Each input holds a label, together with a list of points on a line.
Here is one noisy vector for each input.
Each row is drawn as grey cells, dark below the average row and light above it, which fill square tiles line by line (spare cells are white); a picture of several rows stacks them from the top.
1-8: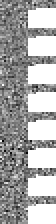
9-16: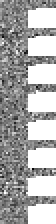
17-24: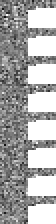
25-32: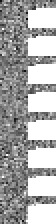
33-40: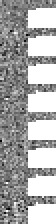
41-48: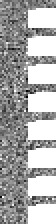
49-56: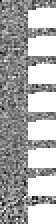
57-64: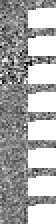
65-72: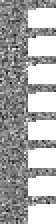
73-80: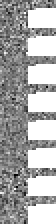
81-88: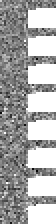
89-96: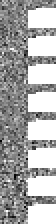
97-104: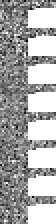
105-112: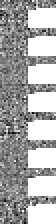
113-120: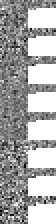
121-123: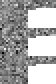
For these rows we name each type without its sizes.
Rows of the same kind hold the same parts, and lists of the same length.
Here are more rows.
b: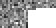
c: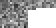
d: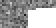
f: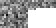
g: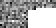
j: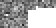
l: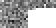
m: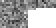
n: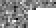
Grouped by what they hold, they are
b, f, l, m
c, d, n
g
j

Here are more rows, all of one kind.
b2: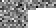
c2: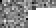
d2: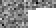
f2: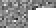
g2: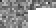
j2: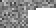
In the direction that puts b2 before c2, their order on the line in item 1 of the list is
b2, f2, g2, j2, d2, c2.
